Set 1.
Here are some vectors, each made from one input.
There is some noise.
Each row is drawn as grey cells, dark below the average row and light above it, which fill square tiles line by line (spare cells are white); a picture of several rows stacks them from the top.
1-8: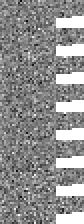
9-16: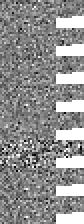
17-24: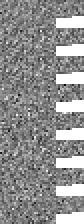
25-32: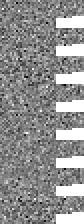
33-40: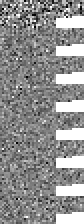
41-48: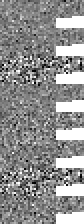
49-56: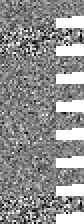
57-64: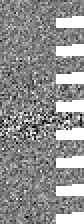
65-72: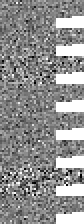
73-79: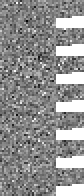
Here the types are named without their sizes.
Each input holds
either a fixed value, or a point on each of two lines.
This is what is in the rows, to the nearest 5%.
About 10% of them hold a fixed value. The rest hold a point on each of two lines.
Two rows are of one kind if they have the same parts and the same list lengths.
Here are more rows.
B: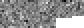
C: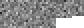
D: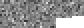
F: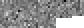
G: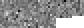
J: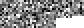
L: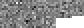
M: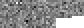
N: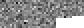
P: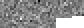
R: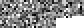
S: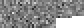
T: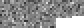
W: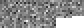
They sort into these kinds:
B, C, D, F, G, L, M, N, P, S, T, W
J, R

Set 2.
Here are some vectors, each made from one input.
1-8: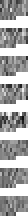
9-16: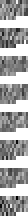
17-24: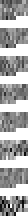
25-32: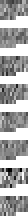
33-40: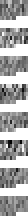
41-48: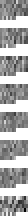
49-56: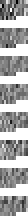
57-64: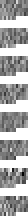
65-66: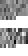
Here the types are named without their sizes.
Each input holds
four true/false values.
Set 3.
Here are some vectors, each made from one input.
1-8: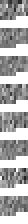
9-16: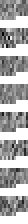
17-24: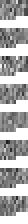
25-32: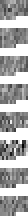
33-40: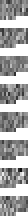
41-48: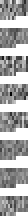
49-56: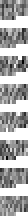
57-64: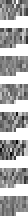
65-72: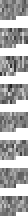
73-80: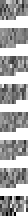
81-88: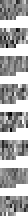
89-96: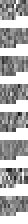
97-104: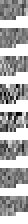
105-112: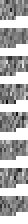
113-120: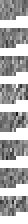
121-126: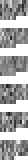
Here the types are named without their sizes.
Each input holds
five true/false values.
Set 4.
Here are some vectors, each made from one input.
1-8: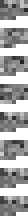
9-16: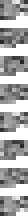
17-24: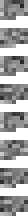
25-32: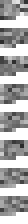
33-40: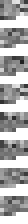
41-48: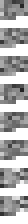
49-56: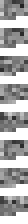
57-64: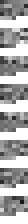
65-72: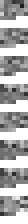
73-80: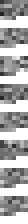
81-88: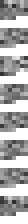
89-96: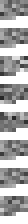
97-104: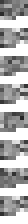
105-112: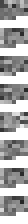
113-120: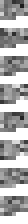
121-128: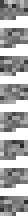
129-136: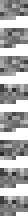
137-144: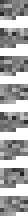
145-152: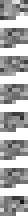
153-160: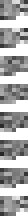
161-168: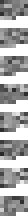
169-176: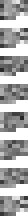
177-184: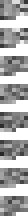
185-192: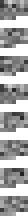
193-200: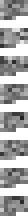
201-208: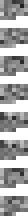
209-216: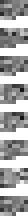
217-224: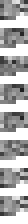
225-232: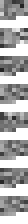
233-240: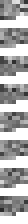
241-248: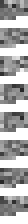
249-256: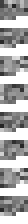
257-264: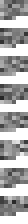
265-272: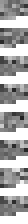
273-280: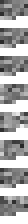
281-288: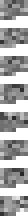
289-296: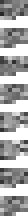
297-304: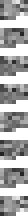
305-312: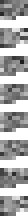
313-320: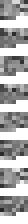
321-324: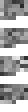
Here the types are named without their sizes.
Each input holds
a point on a line.
